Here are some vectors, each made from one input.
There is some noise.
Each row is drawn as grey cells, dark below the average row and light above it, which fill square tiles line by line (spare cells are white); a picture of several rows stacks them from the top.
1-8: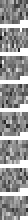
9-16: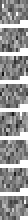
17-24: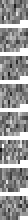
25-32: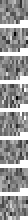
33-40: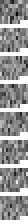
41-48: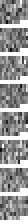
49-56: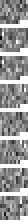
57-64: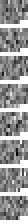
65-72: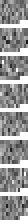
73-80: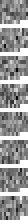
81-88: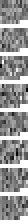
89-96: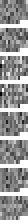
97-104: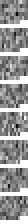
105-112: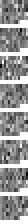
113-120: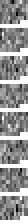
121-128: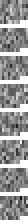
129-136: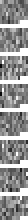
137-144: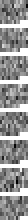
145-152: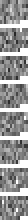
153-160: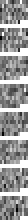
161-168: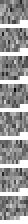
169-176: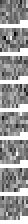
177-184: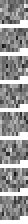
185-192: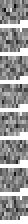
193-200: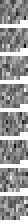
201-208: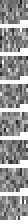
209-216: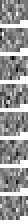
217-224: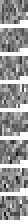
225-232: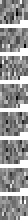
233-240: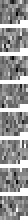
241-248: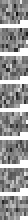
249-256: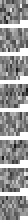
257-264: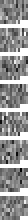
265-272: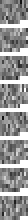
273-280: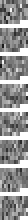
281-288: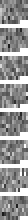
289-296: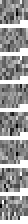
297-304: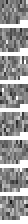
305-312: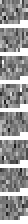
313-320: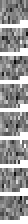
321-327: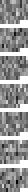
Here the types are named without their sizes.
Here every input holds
a label, together with either a label, or a point on a line.
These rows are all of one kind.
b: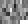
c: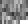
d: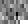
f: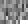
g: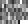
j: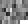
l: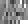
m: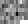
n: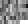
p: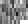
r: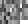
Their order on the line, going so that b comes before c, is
r, n, f, b, j, c, l, g, p, m, d.
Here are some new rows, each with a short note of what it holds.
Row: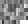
two labels
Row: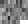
two labels
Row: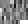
two labels
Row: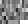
a label and a point on a line
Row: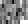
a label and a point on a line
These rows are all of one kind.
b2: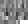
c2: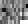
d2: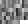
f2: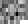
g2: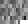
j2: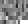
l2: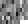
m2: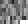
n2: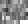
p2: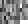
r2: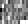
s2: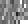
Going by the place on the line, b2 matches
d2 and r2.
